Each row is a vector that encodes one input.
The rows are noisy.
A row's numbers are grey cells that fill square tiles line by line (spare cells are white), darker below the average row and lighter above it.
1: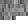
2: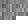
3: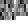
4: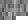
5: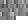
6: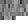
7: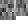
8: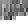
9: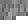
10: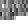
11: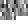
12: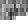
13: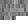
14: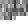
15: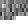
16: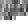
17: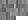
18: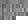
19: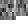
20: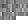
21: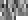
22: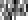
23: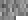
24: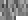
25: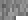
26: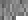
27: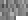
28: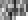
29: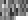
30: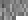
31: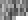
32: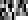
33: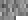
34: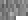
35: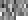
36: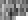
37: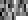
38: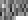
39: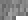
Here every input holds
a point on a 5-point line and a true/false value.
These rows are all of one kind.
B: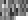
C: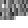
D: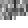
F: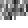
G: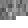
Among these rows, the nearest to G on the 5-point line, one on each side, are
D and F.
